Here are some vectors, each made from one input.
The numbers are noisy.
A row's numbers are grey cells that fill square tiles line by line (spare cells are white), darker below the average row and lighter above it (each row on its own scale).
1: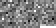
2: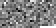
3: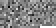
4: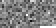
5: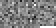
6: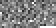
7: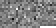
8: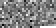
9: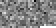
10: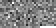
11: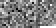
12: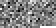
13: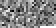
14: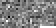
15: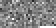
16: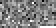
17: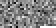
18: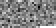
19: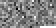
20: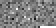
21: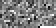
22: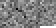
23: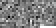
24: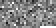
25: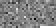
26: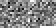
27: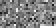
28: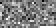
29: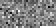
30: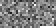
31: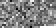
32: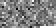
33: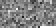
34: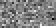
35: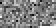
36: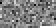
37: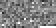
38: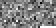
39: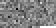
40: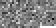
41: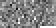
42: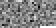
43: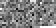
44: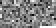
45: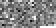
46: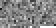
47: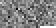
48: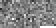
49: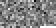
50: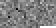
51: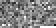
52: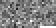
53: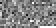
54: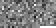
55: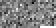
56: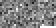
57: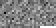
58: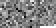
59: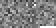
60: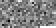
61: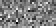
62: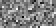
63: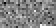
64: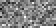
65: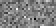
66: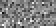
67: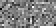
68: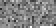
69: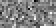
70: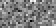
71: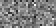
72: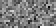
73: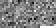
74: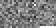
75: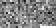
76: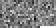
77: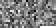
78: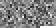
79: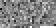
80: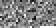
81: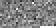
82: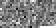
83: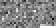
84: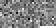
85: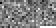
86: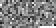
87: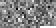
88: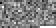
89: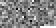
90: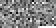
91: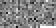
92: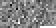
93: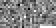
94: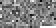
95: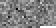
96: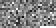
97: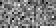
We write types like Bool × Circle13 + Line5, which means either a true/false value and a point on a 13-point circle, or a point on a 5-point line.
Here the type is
(Circle10 + Line7) × Line9.
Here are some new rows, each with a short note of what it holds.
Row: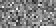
a point on a 10-point circle and a point on a 9-point line
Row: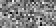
a point on a 10-point circle and a point on a 9-point line
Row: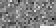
a point on a 10-point circle and a point on a 9-point line
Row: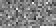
a point on a 10-point circle and a point on a 9-point line
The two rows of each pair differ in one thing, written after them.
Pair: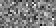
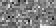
the place on the 10-point circle
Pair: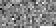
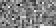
the place on the 10-point circle
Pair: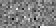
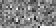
the place on the 9-point line
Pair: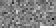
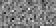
the place on the 10-point circle
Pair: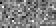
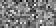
the place on the 9-point line
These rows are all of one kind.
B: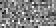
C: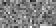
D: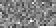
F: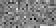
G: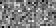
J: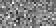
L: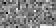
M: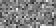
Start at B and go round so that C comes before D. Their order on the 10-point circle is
B, C, L, F, M, G, J, D.
